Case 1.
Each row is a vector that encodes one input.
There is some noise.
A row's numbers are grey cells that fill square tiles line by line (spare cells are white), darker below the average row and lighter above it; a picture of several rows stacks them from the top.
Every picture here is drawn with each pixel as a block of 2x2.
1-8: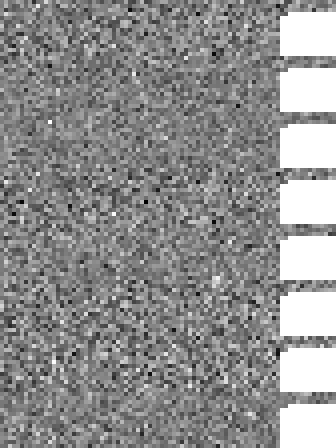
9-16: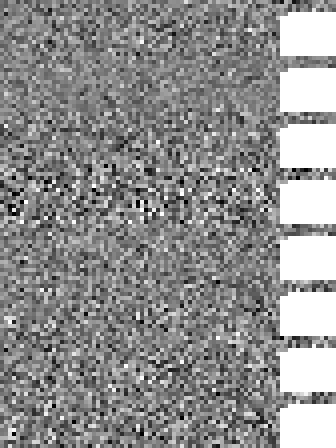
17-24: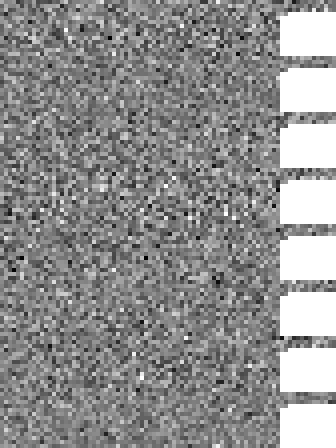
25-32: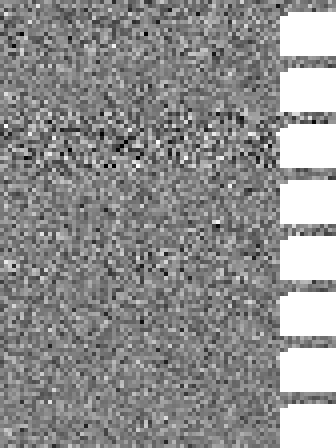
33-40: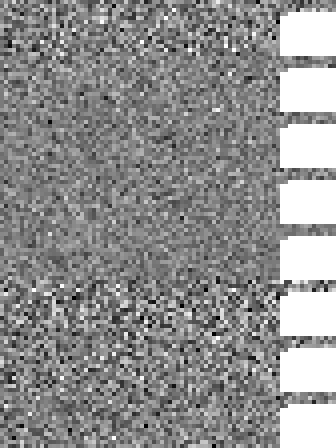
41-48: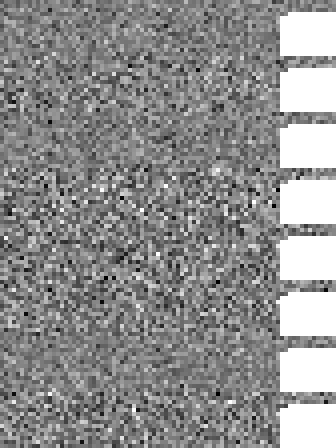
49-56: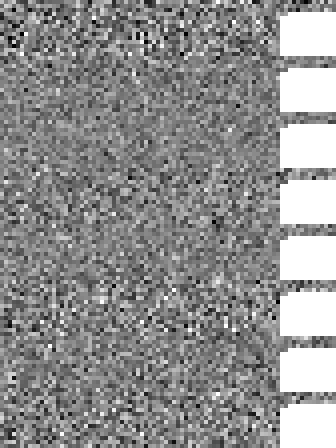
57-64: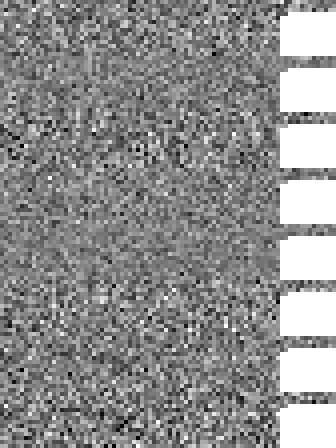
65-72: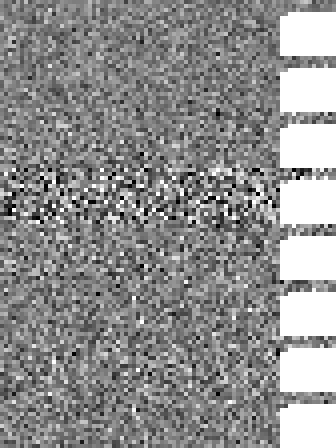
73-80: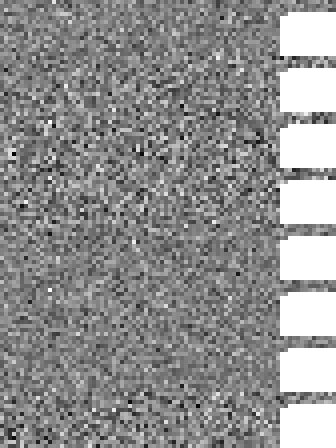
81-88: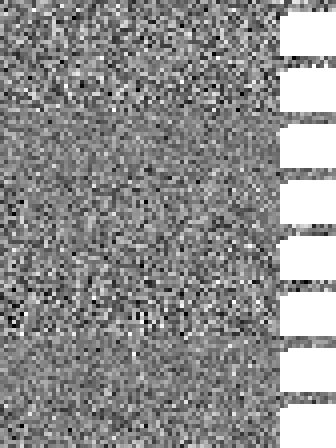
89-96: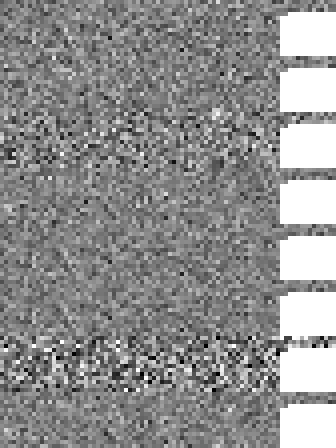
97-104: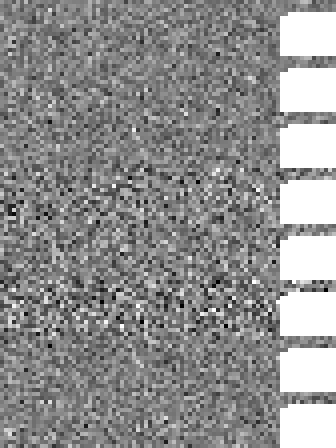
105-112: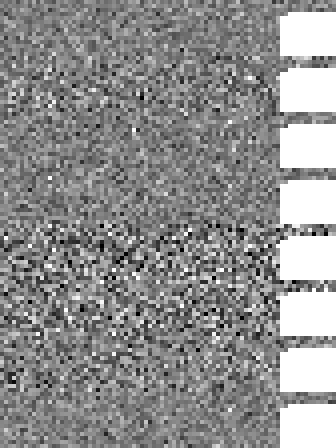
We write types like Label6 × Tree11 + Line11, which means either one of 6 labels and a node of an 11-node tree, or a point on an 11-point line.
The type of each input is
Line7 + Line13.
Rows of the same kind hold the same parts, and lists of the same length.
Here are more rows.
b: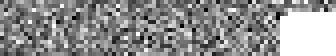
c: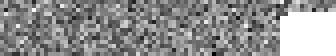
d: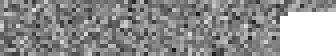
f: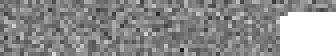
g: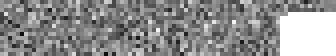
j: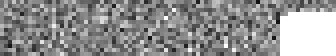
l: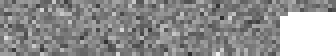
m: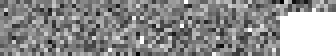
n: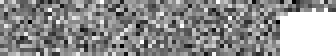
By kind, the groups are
b, c, d, g, j
f, l, m, n

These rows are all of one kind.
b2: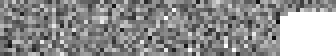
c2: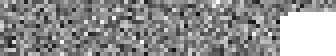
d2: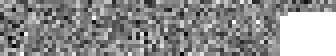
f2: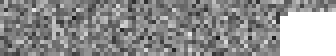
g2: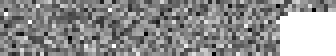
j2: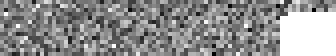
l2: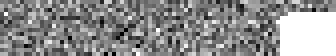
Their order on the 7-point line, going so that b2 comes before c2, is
b2, f2, c2, j2, g2, d2, l2.
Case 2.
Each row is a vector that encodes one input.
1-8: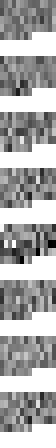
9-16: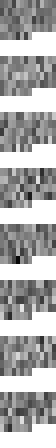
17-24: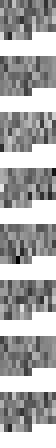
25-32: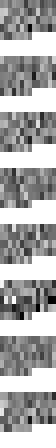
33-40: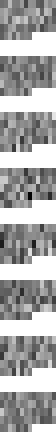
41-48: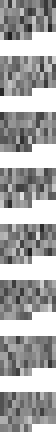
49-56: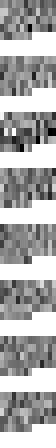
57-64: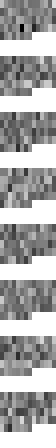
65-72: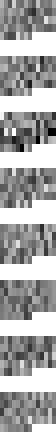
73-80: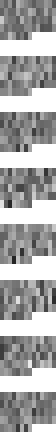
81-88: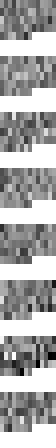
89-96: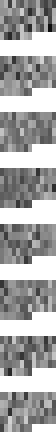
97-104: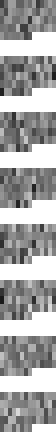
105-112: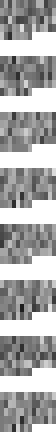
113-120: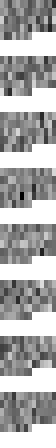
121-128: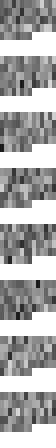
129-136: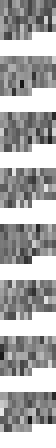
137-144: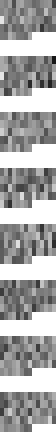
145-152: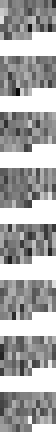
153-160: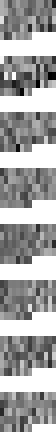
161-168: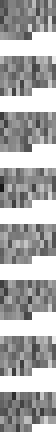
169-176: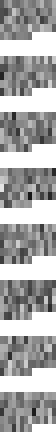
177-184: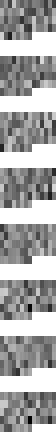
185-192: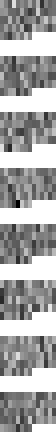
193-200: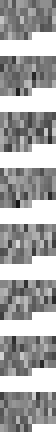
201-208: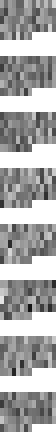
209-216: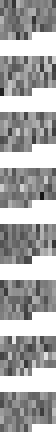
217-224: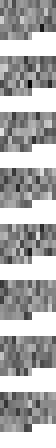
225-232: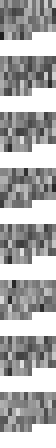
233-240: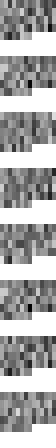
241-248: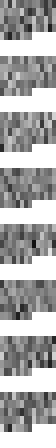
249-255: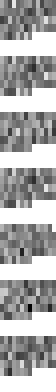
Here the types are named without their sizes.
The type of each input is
List(Line).
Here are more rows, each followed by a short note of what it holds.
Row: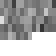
a list of two items
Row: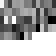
the empty list
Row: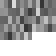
a list of one item
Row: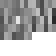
a list of two items
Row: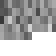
a list of two items
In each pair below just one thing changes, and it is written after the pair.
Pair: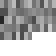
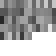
the place on the line in item 2 of the list
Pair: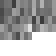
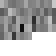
the place on the line in item 1 of the list
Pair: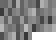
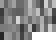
the place on the line in item 1 of the list
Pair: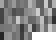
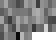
the place on the line in item 1 of the list
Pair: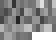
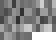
the place on the line in item 2 of the list
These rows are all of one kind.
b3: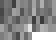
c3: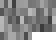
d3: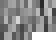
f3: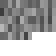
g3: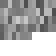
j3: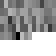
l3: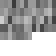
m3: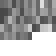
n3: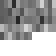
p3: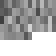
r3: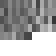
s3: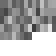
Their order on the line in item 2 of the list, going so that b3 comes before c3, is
f3, g3, p3, b3, l3, j3, d3, c3, n3, r3, m3, s3.
